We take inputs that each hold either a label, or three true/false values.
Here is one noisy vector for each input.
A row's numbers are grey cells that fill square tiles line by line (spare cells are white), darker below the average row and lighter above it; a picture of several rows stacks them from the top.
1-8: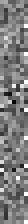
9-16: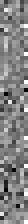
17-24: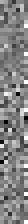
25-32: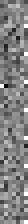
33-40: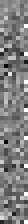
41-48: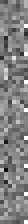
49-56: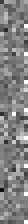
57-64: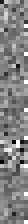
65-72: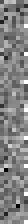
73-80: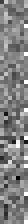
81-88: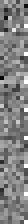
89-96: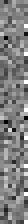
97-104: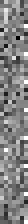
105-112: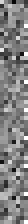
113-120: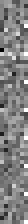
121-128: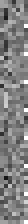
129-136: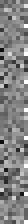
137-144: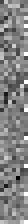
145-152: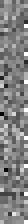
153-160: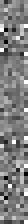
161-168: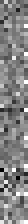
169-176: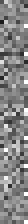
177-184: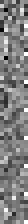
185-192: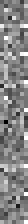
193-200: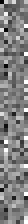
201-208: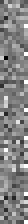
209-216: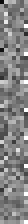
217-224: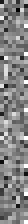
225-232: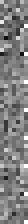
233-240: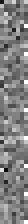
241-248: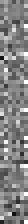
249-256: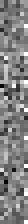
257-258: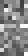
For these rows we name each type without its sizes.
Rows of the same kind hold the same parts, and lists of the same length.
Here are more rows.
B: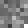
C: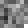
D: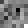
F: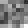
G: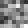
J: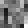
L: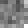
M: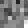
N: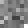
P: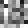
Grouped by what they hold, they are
B, L, N, P
C, D, F, G, J, M

